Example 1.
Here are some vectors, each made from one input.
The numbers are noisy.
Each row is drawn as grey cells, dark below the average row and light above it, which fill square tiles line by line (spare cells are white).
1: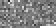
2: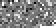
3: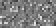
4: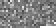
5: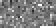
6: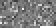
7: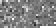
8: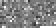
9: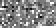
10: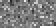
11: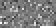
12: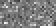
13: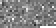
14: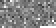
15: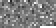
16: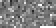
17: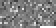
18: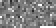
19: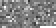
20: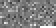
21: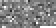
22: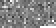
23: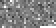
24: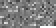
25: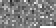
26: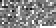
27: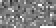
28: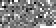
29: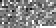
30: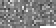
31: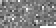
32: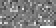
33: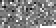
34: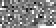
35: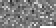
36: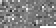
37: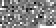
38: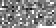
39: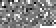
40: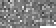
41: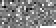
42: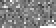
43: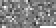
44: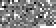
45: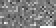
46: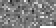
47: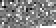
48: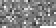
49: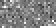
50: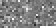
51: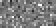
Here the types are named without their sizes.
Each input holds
either a point on a circle, or three true/false values.
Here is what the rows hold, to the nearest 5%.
About 25% of them hold a point on a circle. The rest hold three true/false values.
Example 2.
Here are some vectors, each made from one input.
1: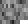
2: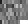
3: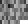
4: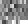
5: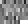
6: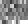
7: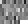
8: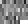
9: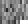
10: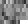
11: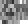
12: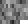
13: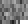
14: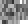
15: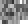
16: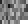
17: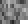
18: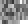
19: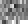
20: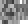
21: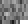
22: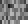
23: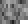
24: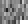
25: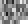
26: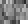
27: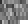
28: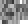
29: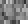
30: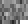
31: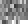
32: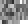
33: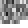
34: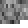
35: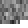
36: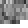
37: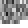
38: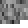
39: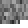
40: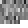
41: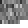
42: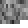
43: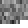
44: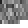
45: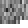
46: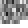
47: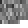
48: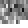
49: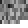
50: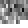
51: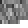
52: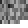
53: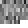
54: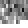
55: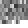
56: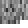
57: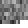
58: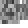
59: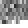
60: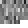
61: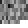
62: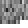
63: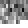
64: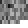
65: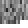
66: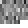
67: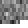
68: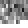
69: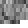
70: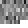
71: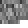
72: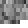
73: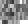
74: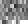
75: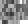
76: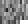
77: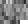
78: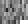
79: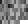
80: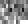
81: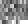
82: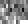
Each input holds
either a point on a 4-point line, or a node of a 7-node tree.
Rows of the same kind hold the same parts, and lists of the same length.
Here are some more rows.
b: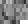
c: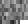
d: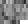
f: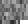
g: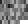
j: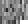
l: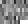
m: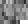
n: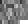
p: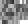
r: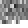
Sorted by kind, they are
b, c, d, f, g, j, l, m, n
p, r

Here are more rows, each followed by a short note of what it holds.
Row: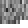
a node of a 7-node tree
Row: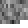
a node of a 7-node tree
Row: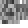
a point on a 4-point line
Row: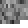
a node of a 7-node tree
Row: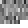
a node of a 7-node tree
